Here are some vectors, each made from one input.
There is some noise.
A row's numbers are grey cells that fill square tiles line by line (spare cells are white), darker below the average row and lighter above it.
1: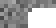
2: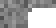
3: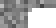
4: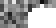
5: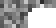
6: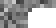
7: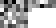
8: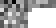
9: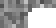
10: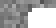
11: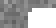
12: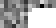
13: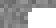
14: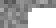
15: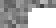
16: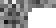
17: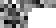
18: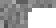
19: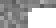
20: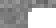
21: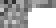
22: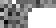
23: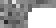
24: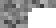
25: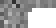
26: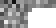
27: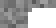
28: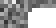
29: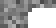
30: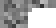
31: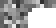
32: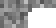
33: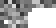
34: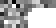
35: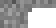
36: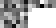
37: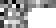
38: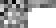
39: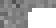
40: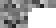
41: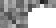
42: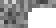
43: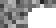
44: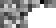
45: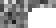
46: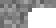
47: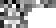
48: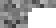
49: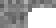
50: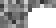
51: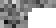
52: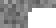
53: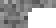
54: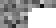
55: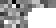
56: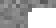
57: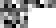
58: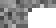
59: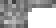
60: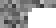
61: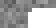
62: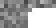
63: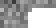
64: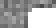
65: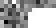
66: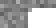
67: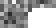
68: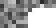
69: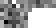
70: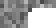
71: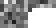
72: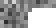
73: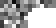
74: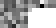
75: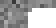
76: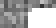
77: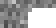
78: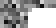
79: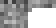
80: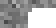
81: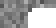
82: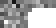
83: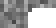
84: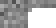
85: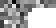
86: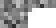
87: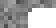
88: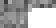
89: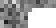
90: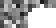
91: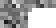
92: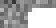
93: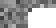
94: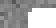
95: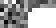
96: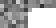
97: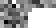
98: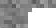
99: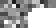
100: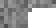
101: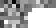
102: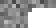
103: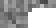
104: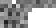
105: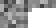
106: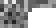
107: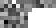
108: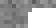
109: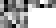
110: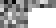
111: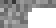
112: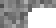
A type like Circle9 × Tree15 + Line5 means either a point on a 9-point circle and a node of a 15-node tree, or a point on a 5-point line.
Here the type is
Bool × Bool × Bool + Label4.
